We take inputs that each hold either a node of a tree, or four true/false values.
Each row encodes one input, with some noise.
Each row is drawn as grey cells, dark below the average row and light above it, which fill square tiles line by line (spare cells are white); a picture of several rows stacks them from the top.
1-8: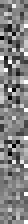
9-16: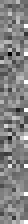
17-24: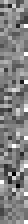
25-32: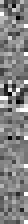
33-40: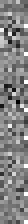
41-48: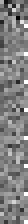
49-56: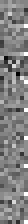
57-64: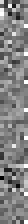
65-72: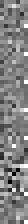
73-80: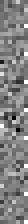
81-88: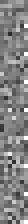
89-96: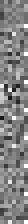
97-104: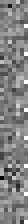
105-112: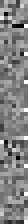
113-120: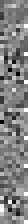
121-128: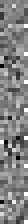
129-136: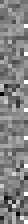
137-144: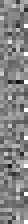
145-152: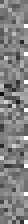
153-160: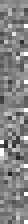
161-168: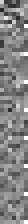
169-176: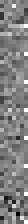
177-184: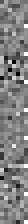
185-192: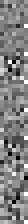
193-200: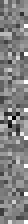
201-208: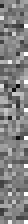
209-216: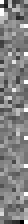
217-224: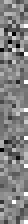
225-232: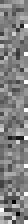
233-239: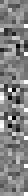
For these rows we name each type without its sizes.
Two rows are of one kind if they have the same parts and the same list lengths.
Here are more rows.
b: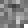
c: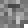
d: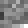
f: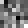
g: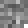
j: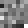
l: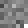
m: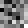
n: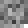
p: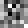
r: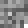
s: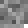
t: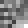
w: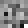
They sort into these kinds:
b, c, d, g, j, l, n, r, s, t, w
f, m, p

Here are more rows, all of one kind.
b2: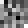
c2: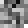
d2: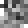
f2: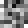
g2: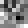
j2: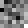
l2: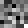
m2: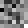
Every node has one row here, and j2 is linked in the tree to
m2.
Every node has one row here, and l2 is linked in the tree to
b2.
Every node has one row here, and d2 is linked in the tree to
f2 and g2.
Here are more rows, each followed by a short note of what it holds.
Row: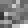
four true/false values
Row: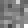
four true/false values
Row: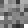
four true/false values
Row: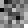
a node of a tree
